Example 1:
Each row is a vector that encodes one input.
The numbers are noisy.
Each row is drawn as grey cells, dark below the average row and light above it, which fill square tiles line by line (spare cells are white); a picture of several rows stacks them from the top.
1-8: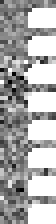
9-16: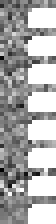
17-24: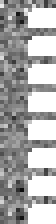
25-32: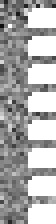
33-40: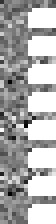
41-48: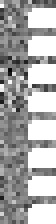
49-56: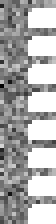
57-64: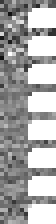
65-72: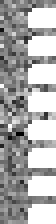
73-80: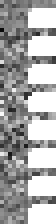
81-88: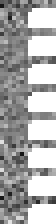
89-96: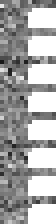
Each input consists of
either a point on a 9-point circle and one of 9 labels, or a fixed value, or a point on each of two 7-point lines.
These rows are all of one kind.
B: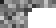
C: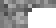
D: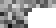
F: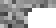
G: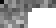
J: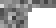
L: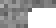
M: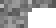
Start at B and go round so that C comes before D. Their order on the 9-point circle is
B, C, F, M, D, J, G, L.
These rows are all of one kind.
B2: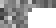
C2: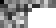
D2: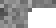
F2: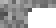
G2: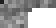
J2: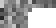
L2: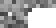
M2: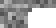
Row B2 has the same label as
F2 and J2.
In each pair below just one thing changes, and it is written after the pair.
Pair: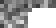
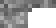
the label
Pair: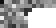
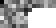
the label
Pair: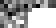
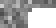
the label
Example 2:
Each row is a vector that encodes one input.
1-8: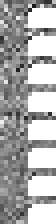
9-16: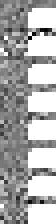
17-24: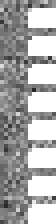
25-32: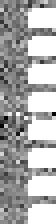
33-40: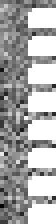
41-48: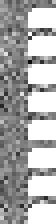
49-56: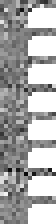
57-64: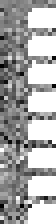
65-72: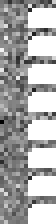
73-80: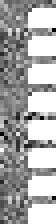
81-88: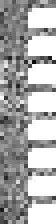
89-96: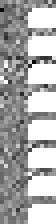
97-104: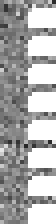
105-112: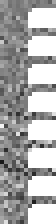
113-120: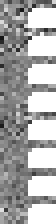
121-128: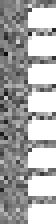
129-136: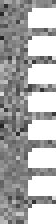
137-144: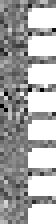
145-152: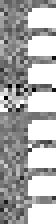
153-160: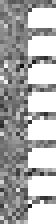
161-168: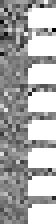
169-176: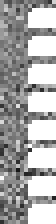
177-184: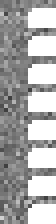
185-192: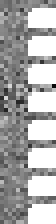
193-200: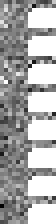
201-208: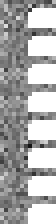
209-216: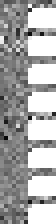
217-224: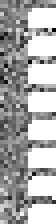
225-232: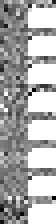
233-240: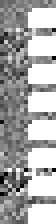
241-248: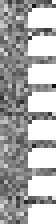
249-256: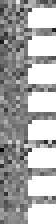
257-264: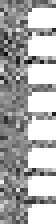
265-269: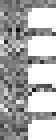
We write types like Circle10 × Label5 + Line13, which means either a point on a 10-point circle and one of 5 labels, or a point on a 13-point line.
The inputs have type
(Bool × Bool × Bool × Bool + Unit) × Line6 + Line19.
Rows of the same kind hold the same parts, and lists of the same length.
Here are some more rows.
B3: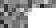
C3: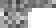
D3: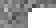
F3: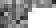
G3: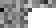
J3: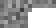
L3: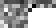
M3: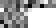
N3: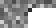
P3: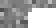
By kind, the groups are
B3, D3, F3, L3, M3, N3
C3, G3, P3
J3

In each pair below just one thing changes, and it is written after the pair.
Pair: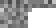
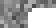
the place on the 6-point line
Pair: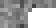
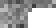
the place on the 6-point line
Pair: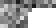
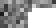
the place on the 6-point line
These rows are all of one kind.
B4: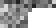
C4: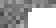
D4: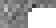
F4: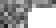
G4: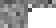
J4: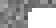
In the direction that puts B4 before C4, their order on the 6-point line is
D4, B4, J4, C4, F4, G4.
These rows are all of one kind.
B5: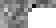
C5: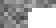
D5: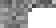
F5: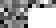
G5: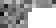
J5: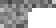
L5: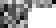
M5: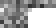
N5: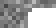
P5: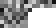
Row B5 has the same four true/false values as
D5, L5 and N5.
